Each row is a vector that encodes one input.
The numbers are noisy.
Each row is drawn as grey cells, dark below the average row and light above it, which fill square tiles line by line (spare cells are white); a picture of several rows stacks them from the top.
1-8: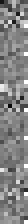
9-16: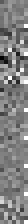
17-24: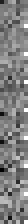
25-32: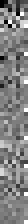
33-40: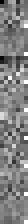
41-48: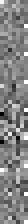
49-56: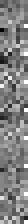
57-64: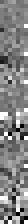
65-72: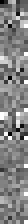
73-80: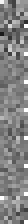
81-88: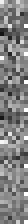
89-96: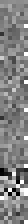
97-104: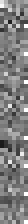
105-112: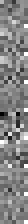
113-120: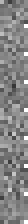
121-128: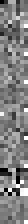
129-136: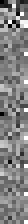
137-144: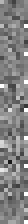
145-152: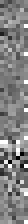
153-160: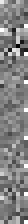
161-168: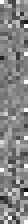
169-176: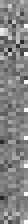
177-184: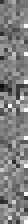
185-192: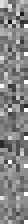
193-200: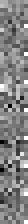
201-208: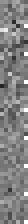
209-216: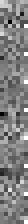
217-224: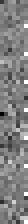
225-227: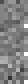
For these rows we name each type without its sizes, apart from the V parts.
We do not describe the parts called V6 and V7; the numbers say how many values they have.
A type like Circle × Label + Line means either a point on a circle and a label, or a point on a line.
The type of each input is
(Bool × Bool × Bool × Bool + V7) × (Tree + Unit) × V6.
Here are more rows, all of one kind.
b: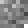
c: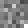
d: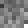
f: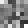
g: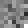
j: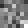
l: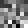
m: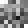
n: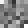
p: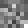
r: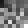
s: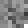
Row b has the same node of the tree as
c, l and p.
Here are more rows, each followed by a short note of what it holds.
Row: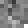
a node of a tree, a value of V6 and a value of V7
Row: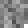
a node of a tree, a value of V6 and a value of V7
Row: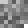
a node of a tree, four true/false values and a value of V6
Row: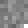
a value of V6 and a value of V7
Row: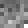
a node of a tree, a value of V6 and a value of V7
